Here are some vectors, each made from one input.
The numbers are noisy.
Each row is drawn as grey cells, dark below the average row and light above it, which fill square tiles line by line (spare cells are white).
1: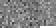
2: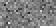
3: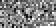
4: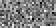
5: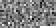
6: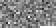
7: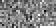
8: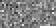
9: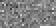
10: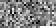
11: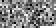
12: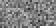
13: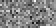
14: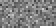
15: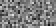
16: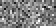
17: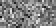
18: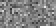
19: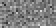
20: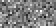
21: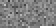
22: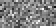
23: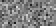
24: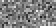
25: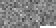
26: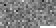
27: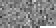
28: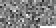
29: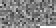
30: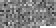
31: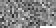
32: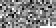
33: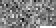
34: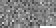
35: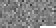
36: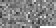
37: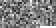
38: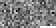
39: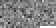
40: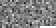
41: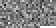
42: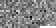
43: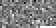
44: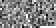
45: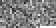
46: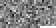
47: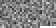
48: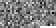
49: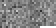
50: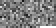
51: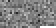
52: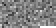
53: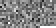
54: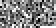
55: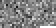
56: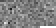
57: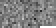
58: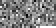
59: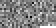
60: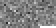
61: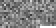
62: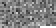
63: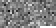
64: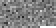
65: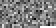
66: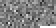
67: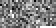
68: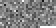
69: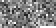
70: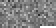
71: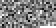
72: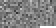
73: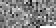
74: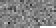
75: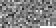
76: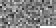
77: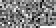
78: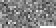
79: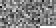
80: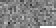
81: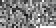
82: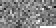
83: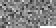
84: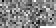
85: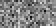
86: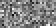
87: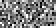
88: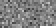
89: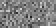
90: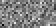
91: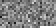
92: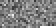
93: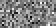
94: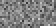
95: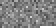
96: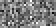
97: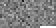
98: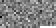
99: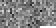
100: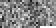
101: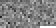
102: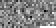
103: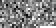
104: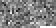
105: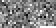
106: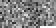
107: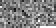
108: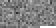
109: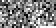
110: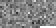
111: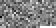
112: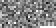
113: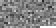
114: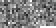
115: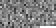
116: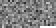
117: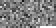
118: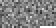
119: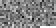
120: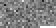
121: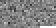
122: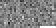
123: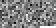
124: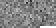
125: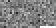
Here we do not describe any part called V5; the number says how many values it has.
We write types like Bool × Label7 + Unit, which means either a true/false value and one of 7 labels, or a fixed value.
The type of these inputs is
Line11 + (Tree12 + Unit) × V5.
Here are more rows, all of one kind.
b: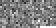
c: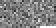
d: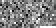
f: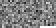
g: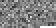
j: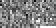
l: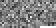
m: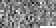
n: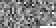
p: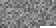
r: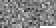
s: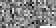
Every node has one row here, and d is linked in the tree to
f.
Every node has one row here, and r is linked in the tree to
p.
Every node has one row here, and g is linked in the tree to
l and m.
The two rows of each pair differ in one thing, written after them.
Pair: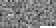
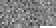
the value of V5
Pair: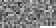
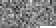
the value of V5
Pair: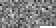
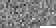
the value of V5
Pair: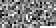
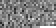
the node of the tree
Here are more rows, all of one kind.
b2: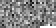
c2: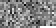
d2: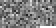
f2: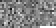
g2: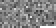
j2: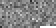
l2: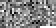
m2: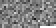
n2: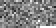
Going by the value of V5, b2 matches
g2 and j2.
